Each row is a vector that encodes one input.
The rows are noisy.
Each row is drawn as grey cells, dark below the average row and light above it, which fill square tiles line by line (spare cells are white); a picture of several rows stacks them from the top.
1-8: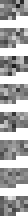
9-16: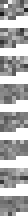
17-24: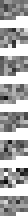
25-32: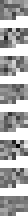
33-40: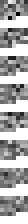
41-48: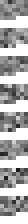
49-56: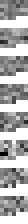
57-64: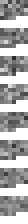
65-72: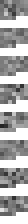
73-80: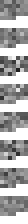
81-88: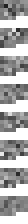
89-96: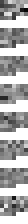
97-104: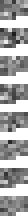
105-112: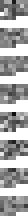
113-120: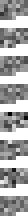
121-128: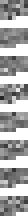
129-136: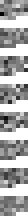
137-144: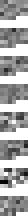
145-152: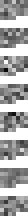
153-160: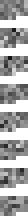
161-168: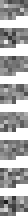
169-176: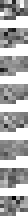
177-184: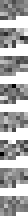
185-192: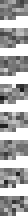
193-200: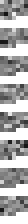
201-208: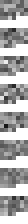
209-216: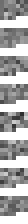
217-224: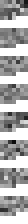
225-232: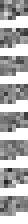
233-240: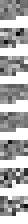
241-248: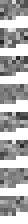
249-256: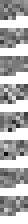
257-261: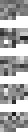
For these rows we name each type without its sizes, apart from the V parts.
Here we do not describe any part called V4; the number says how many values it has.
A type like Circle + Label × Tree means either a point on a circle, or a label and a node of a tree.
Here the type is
Circle × List(Bool × V4).
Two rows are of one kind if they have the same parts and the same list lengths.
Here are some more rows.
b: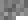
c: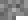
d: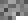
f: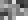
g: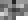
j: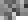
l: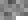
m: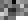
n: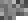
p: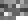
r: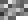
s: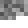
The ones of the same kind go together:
b, c, d, f, j, l, m, r, s
g, n
p

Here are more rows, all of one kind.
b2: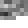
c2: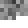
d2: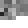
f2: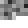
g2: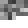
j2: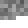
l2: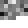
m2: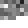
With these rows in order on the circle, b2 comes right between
c2 and l2.
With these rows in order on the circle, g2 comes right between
f2 and j2.
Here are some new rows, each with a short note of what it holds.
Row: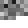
a point on a circle, together with a list of two items
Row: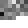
a point on a circle, together with a list of two items
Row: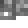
a point on a circle, together with a list of one item
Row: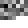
a point on a circle, together with the empty list
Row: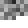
a point on a circle, together with the empty list
